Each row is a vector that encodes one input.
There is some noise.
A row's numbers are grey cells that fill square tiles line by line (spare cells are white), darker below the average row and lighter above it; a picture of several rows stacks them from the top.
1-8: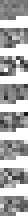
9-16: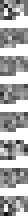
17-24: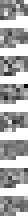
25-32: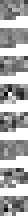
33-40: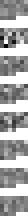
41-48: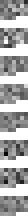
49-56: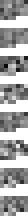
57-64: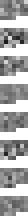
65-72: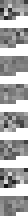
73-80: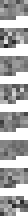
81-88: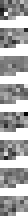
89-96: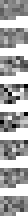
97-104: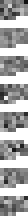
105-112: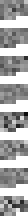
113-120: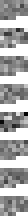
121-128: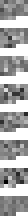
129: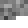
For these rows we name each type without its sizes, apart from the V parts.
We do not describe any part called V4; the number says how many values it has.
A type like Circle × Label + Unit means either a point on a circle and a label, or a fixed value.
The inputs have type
List(Bool × V4).
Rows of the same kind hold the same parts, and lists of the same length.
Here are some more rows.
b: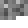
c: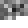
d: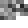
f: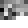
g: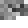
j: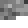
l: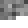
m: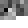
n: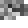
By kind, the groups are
b, f, j
c, d, g, l, n
m

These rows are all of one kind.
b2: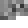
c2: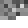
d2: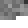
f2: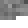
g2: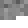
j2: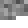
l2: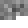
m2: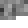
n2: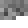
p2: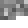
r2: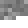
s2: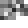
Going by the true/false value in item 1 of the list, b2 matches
d2, f2, l2 and n2.
